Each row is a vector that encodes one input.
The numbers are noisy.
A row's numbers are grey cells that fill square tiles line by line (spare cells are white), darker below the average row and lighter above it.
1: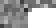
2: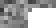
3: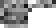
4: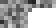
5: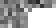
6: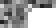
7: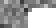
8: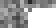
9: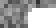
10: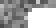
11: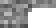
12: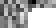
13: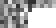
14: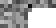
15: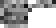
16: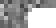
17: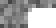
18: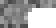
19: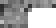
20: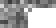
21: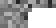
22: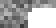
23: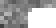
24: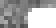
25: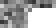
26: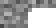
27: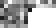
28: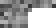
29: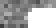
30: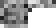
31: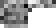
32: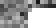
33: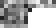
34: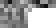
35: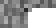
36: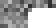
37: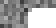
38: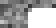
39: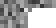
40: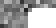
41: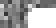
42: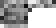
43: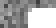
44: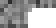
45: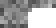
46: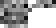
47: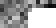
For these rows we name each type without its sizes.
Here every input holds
a list of points on a line.
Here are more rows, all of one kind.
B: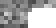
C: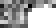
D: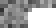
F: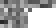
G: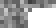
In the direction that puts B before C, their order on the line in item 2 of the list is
F, G, B, C, D.
